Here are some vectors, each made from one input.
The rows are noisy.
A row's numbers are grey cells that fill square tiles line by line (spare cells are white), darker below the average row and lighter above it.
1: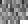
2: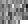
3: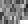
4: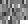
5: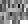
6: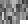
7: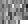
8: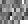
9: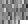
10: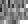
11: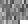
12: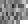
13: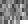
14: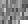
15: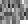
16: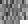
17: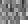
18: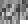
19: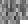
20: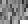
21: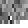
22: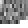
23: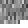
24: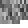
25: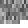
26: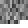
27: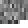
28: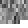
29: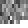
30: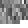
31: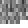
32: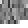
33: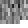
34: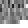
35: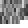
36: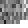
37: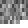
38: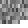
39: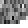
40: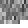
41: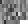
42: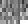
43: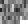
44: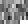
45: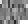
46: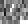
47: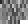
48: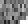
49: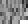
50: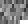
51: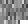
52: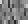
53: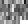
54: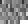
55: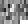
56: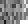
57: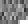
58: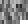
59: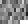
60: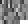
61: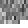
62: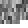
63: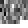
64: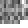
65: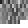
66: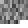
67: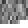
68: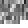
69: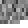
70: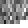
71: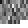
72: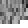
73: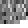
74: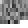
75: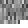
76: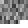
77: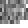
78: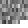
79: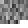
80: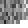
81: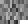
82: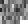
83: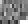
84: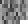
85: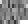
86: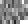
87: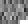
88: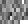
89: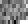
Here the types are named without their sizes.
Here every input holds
a node of a tree, together with either a point on a circle, or a node of a tree.
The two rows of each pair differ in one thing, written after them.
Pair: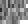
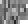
the place on the circle
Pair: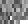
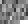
the place on the circle
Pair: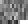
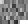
the place on the circle
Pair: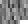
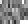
the node of the tree
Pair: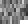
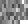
the place on the circle
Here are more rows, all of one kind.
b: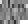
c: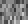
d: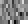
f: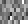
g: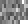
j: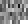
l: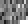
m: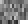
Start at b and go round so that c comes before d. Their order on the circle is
b, j, g, f, c, l, m, d.
